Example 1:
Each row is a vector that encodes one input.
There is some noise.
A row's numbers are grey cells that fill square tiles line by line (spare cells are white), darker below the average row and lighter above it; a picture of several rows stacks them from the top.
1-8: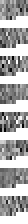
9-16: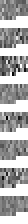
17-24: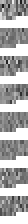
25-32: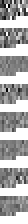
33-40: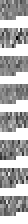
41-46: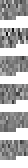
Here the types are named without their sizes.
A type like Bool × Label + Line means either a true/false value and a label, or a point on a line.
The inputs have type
Tree.
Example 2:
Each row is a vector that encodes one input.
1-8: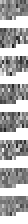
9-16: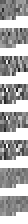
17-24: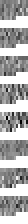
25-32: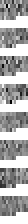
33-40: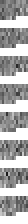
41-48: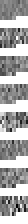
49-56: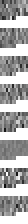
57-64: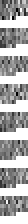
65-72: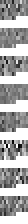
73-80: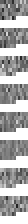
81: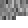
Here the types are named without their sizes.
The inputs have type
Tree + Unit.
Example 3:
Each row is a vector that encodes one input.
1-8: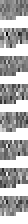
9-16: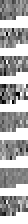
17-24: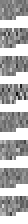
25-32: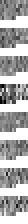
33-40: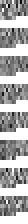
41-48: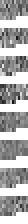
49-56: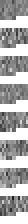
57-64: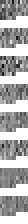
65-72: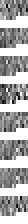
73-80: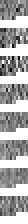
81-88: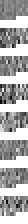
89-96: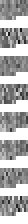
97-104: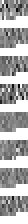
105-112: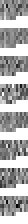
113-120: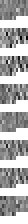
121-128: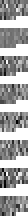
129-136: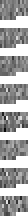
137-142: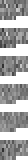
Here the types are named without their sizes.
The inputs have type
Tree + Unit.
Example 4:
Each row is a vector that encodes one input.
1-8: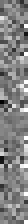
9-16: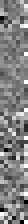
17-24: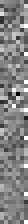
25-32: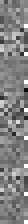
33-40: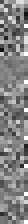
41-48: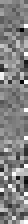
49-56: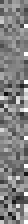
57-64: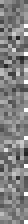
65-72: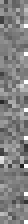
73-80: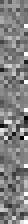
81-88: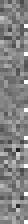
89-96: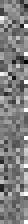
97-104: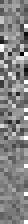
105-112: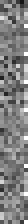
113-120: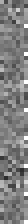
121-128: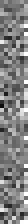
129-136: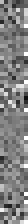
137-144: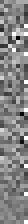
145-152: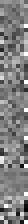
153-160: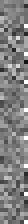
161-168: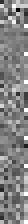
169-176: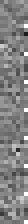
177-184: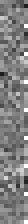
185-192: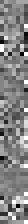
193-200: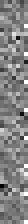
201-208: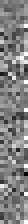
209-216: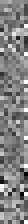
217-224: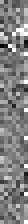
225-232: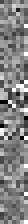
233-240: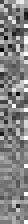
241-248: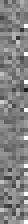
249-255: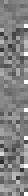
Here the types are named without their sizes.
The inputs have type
Line.
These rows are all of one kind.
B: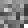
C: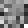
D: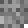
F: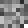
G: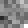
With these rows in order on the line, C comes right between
B and D.
